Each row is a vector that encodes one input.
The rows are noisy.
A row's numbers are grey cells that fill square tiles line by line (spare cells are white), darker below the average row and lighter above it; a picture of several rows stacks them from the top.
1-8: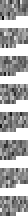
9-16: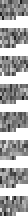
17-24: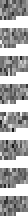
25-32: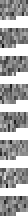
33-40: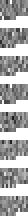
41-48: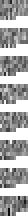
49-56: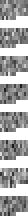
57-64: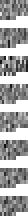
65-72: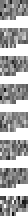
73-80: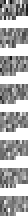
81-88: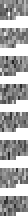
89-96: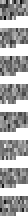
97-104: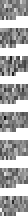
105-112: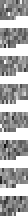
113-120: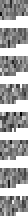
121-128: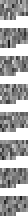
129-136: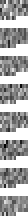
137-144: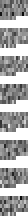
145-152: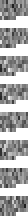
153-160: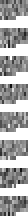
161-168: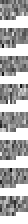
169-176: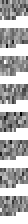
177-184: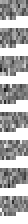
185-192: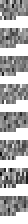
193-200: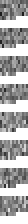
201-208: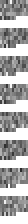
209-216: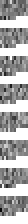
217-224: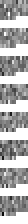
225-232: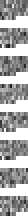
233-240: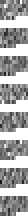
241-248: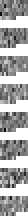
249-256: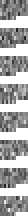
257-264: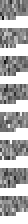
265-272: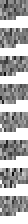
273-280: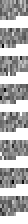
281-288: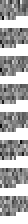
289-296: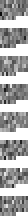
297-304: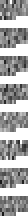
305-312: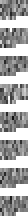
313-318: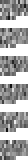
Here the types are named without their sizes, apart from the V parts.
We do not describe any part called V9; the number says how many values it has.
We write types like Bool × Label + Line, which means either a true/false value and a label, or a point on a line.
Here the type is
List(Bool × V9).
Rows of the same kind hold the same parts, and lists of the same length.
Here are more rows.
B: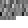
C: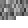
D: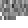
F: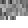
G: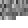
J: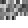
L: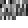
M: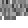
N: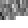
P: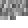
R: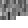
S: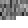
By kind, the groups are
B, C, F, G, J, N, P, S
D, M, R
L

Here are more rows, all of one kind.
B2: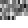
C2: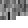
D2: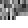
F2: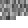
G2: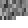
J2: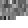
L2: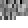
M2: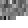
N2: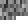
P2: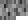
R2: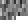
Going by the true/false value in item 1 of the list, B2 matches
F2 and L2.
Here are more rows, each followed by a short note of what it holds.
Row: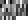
the empty list
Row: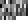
the empty list
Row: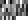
the empty list
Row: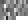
a list of two items
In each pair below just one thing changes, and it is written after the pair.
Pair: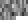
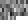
the value of V9 in item 1 of the list
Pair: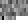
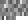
the true/false value in item 1 of the list
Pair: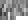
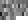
the true/false value in item 1 of the list
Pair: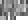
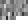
the value of V9 in item 1 of the list
